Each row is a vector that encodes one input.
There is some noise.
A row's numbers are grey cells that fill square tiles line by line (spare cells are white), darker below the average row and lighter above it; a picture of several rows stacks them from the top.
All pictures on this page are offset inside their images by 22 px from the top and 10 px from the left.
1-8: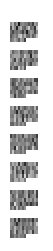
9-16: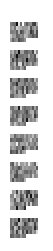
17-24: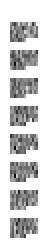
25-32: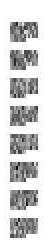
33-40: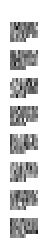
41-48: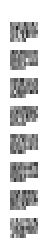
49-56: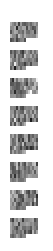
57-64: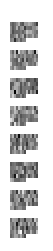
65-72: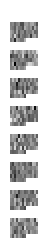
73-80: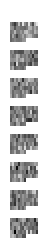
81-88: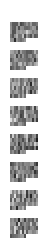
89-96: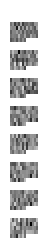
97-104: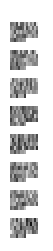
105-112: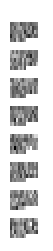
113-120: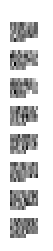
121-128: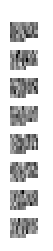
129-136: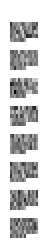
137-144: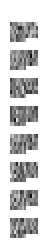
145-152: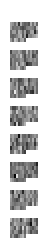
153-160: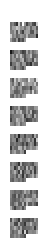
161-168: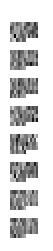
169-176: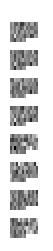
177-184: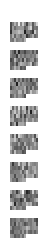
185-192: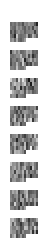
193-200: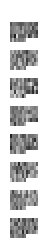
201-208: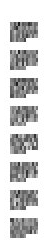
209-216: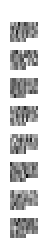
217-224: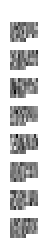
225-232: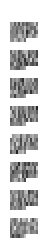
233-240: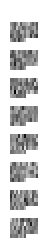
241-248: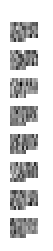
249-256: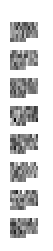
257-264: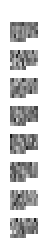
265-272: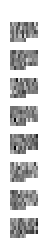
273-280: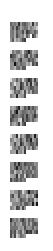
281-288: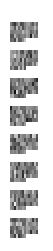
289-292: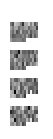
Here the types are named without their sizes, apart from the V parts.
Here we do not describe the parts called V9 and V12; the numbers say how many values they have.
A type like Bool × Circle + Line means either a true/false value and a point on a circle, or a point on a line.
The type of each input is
(Bool × Bool × Bool + V12) × V9 + Tree × Tree.
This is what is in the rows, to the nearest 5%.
About 25% of them hold a node of each of two trees. The rest hold a value of V9, together with either three true/false values, or a value of V12.
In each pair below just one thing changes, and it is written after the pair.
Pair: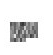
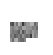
the value of V9
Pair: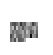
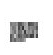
the value of V9
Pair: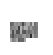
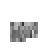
the value of V12
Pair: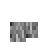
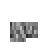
the value of V12
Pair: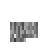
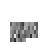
the value of V12
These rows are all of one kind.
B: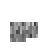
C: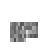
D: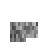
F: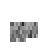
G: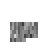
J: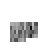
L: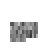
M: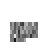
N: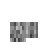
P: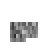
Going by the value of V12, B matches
J, M and N.
